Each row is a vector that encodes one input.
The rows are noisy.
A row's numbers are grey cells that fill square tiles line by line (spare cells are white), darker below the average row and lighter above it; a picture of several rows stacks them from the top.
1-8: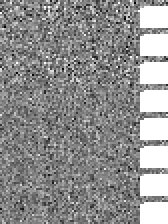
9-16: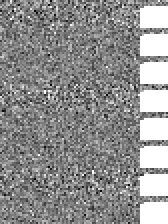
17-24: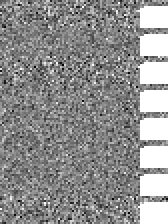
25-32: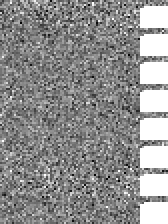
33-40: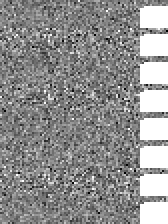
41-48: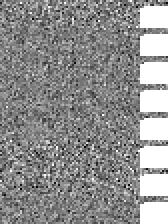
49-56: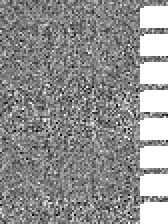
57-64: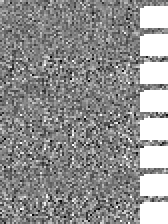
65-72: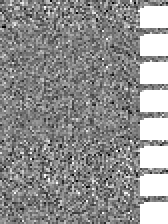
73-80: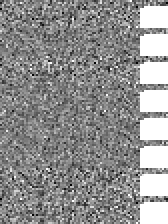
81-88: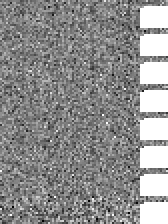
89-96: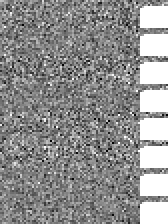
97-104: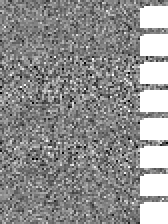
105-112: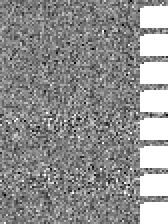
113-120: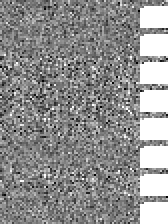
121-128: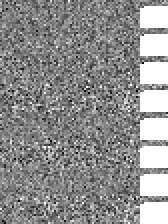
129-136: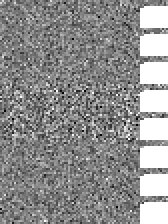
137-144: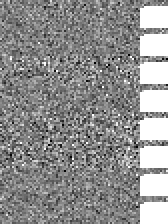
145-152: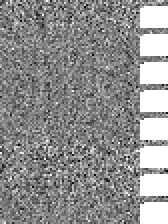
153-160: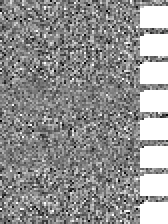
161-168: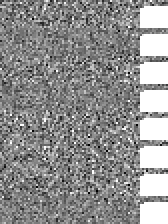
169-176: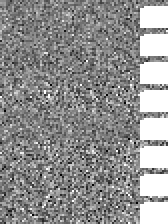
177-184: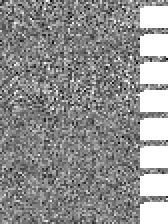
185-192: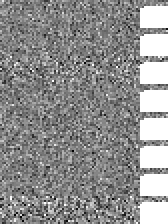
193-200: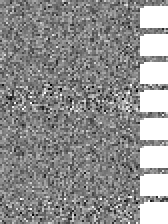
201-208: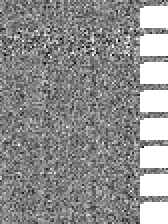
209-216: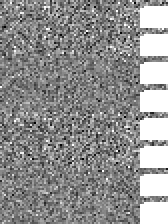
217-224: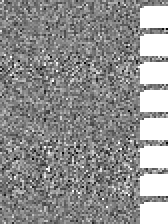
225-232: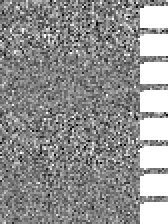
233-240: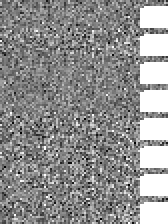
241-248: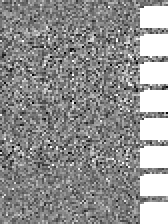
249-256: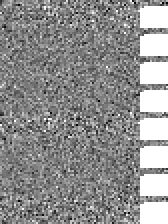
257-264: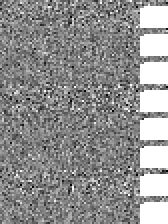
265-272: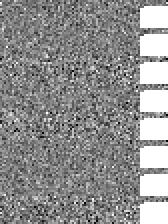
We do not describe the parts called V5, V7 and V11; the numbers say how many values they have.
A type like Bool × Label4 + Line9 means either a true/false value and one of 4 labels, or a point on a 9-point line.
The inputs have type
Bool × V7 × V11 + Circle9 × Circle9 × Circle9 × V5.
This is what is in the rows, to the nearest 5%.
About 40% of them hold a point on each of three 9-point circles and a value of V5. The rest hold a true/false value, a value of V7 and a value of V11.
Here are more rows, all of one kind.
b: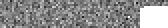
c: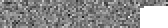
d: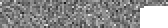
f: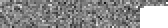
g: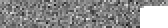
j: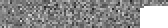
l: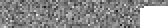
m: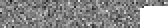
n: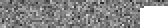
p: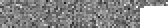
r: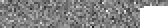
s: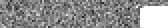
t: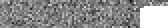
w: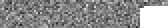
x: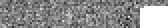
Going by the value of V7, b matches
l, n, s and x.
